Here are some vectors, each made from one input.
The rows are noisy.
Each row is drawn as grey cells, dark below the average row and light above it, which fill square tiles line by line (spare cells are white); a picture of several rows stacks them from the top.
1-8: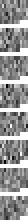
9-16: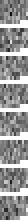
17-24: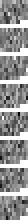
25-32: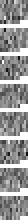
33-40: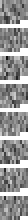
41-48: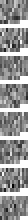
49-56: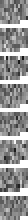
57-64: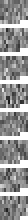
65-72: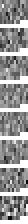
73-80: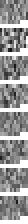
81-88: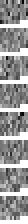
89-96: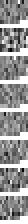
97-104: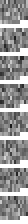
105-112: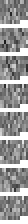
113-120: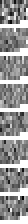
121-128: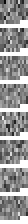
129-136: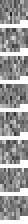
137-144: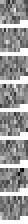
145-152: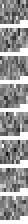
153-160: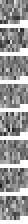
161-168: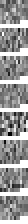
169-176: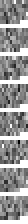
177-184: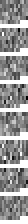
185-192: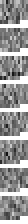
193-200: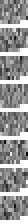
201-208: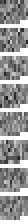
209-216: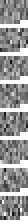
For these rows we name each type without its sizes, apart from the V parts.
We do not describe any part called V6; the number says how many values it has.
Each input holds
a list of items, each either a point on a line, or a true/false value and a value of V6.
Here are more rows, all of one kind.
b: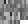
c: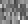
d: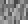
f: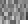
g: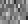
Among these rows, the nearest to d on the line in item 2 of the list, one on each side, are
b and f.
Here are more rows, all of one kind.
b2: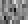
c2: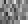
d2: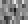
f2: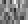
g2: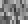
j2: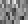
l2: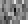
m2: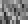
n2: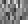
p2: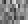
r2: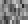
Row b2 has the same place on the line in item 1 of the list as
d2 and l2.
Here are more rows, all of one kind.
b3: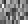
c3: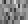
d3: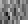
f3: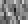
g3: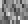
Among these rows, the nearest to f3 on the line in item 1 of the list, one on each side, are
c3 and g3.
